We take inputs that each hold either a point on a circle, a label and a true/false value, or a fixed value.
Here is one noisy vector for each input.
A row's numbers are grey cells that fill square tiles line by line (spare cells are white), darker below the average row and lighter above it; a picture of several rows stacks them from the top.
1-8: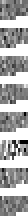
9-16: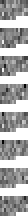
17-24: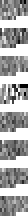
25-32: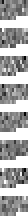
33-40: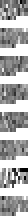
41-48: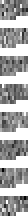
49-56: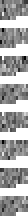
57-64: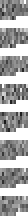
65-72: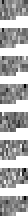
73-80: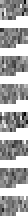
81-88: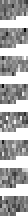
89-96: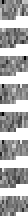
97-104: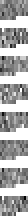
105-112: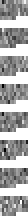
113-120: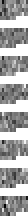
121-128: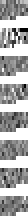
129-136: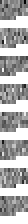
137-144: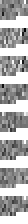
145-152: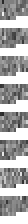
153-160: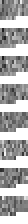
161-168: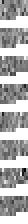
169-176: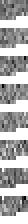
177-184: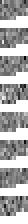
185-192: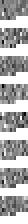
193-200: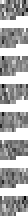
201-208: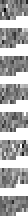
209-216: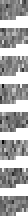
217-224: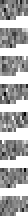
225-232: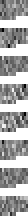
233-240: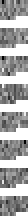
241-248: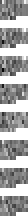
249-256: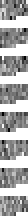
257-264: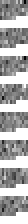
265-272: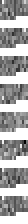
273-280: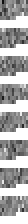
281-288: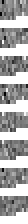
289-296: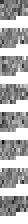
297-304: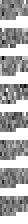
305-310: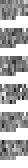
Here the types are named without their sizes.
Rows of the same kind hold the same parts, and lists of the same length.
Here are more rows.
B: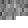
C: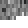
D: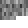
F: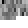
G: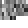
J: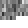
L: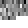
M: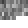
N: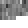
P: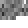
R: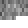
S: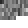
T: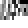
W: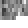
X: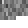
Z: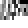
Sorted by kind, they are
B, C, D, F, G, J, L, M, N, P, R, S, W, X
T, Z

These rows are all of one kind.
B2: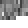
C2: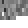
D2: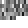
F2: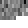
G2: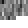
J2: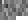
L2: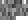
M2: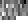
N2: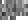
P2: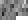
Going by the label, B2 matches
F2, J2, M2 and N2.
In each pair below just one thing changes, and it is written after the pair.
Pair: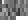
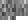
the place on the circle
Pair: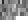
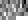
the true/false value
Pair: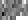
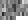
the label
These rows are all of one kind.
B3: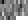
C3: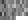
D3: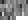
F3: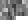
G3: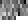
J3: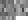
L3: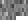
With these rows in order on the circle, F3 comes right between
J3 and L3.
